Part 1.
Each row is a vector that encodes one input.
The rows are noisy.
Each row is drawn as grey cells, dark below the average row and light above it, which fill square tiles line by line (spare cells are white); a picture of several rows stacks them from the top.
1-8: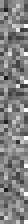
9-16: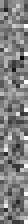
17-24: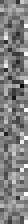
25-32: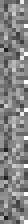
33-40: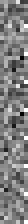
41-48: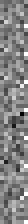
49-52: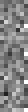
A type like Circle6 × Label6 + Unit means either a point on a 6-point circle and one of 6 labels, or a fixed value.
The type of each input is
Bool × Bool × Bool.
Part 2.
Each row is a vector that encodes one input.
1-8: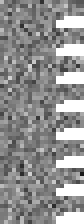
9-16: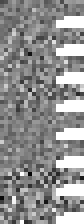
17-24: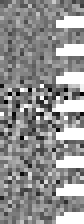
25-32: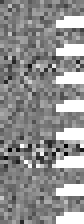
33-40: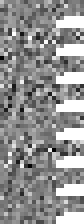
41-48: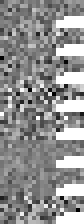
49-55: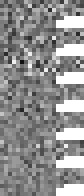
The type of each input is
Line8.
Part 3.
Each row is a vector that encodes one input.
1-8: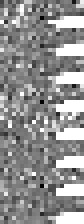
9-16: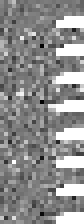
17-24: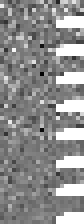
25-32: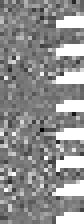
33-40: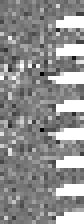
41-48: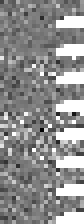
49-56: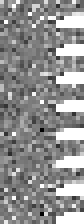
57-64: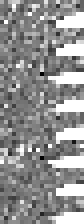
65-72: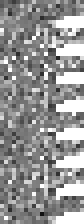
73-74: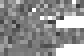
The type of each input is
Line11.
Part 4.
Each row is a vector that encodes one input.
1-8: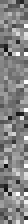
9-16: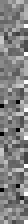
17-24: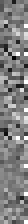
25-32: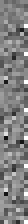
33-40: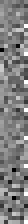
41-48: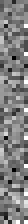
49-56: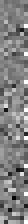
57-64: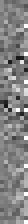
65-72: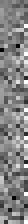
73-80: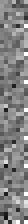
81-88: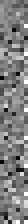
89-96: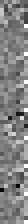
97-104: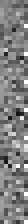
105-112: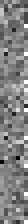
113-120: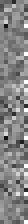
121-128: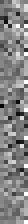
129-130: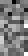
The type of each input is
Tree14.
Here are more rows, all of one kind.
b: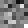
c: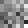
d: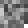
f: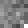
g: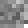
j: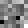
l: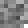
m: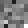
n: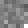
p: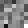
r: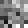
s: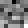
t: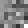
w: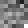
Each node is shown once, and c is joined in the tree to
g and r.
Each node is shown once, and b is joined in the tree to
w.
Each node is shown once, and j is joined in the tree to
l.
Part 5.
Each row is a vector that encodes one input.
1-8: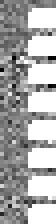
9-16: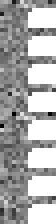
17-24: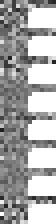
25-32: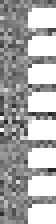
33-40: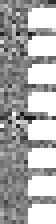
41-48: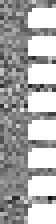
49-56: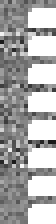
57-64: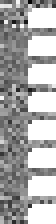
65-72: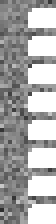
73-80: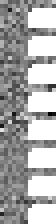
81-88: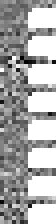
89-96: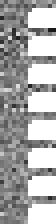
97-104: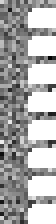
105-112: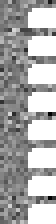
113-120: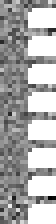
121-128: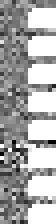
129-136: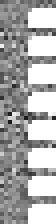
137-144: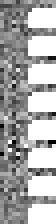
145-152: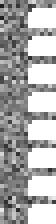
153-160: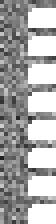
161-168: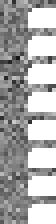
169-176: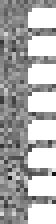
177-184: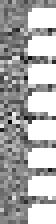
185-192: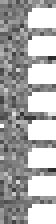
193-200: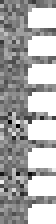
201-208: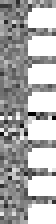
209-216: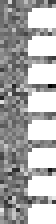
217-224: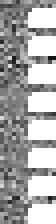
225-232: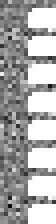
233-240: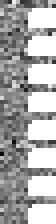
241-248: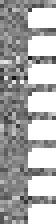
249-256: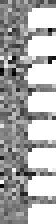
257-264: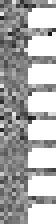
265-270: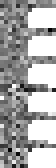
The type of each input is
Bool × Bool × Bool × Bool.
